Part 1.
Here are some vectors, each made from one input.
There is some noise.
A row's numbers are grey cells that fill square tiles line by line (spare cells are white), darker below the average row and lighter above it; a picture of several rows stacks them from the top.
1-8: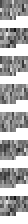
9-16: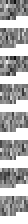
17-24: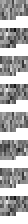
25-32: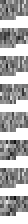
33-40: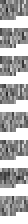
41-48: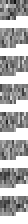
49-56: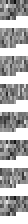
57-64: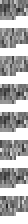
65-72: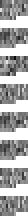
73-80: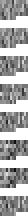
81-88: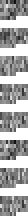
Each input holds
one of 5 labels.
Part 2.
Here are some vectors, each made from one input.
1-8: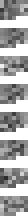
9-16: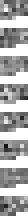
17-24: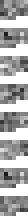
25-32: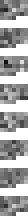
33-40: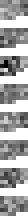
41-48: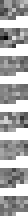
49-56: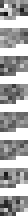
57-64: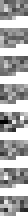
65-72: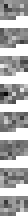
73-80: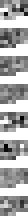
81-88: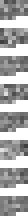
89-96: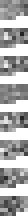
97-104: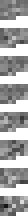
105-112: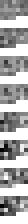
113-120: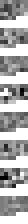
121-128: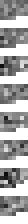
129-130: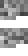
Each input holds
a node of a 9-node tree.
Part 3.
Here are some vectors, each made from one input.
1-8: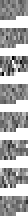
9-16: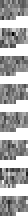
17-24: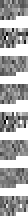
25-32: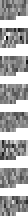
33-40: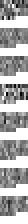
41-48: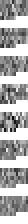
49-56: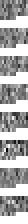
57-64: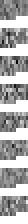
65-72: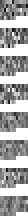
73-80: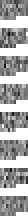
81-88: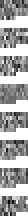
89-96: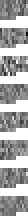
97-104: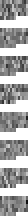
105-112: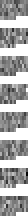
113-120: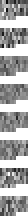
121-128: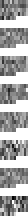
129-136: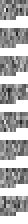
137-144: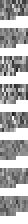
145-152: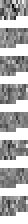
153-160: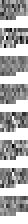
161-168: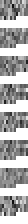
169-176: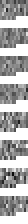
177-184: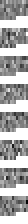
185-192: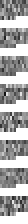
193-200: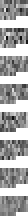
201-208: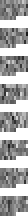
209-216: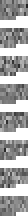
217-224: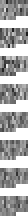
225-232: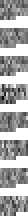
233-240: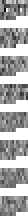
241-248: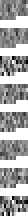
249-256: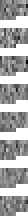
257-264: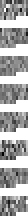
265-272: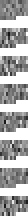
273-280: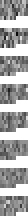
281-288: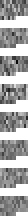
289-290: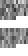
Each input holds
a point on a 17-point line.
